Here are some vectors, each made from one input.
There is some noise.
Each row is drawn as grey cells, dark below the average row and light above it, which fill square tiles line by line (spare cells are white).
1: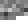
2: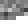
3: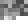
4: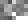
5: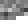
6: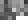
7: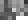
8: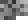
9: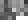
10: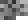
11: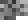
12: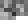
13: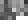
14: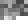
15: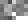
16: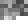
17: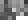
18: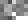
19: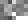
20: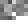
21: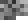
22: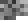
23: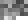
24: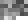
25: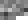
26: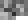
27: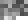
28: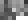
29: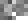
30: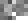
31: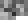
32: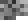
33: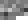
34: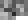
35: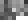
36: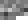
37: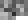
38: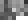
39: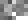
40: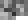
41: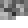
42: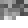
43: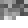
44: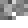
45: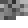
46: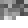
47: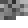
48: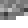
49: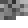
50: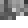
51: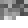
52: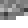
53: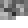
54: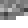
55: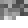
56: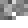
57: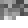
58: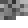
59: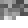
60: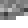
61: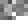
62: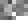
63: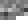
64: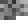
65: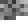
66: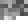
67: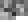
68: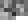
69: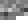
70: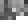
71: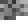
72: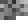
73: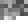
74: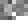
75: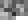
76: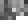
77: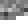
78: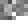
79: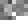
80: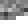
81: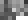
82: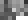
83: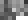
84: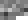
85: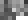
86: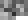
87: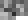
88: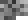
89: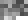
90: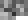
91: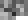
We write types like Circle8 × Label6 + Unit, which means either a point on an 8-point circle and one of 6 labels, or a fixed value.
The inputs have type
Label6.
